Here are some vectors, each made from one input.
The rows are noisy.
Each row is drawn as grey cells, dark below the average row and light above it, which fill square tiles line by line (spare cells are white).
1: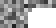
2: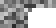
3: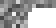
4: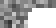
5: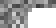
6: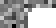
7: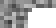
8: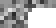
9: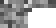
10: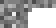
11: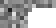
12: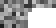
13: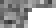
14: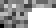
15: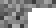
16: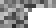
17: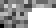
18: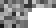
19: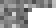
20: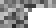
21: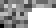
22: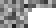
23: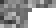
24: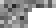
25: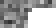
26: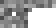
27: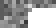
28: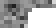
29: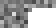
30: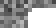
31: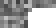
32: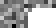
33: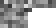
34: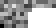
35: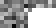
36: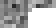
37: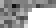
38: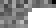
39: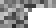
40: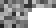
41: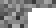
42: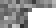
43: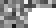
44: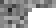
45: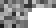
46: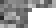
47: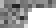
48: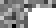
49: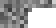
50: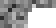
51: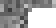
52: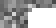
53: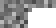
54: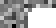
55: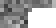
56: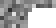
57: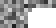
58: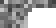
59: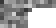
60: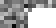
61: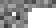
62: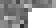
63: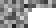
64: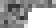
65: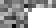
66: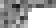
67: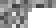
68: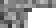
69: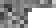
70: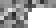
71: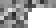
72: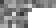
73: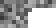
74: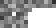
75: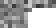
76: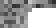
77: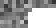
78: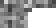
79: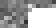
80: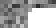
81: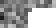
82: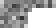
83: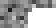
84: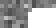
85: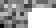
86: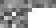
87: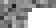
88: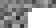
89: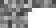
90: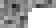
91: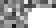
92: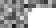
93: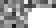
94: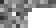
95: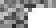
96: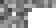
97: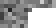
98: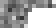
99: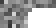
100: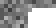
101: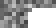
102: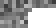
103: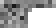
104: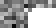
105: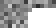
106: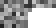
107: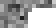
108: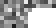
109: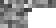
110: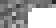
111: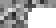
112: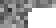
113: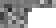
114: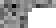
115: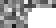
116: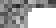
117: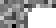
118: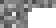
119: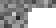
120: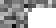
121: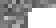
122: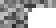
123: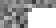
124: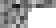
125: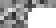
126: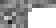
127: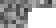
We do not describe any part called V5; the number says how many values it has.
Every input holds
either a point on a 6-point line, three true/false values and a value of V5, or a point on an 8-point line.
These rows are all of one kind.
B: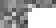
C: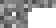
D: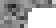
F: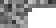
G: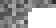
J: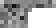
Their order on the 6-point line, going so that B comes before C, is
F, G, B, C, D, J.
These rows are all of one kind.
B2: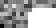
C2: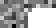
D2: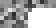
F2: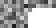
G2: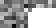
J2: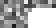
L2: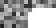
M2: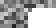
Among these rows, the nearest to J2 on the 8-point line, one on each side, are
F2 and L2.
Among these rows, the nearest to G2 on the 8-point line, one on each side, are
C2 and M2.
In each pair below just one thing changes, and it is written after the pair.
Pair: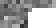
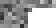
the value of V5
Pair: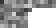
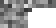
the place on the 6-point line
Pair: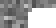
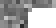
one of the three true/false values
